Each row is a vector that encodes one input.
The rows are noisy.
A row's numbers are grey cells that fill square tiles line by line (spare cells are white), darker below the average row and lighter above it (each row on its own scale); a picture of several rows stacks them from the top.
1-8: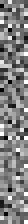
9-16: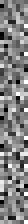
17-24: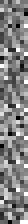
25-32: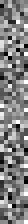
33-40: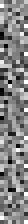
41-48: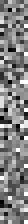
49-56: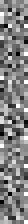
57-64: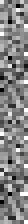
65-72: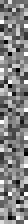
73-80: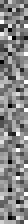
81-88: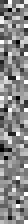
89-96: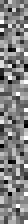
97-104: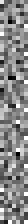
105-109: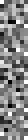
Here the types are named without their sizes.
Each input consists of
either a node of a tree, or a list of points on a line.
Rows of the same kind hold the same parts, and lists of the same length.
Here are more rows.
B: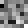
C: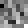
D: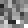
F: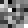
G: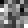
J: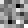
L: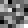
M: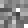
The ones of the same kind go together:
B, C, D, J
F, L
G
M

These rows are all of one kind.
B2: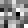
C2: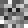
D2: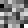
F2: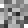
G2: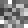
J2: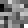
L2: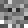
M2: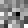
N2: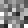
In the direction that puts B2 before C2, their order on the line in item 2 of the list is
B2, J2, D2, G2, M2, N2, L2, C2, F2.
